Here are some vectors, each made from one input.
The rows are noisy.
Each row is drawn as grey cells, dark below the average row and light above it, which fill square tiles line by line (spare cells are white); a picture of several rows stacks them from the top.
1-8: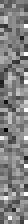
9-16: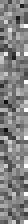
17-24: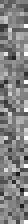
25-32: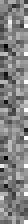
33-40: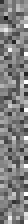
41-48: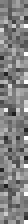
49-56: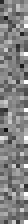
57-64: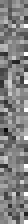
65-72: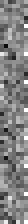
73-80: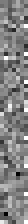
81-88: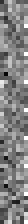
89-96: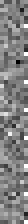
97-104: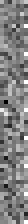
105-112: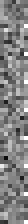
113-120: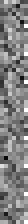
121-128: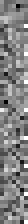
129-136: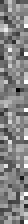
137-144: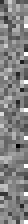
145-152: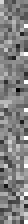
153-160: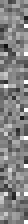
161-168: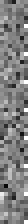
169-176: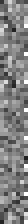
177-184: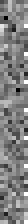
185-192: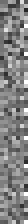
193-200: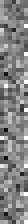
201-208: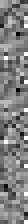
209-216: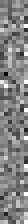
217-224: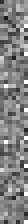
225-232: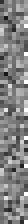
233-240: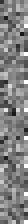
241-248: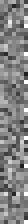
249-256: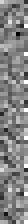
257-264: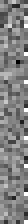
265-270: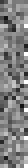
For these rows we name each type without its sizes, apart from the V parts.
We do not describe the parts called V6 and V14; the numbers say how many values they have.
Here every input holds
either a point on each of two lines, or a true/false value and a value of V6, or a value of V14.
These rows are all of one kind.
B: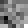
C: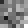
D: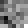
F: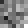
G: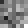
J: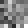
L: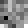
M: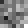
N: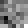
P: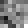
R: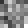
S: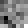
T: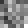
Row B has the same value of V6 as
D, N, P and S.
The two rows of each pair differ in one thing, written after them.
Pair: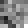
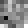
the value of V6
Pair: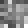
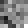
the value of V6
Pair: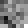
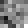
the true/false value
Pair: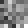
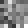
the true/false value
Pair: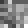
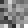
the value of V6
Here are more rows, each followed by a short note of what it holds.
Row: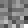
a value of V14
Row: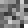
a point on each of two lines
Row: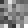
a true/false value and a value of V6
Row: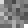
a value of V14
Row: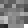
a value of V14
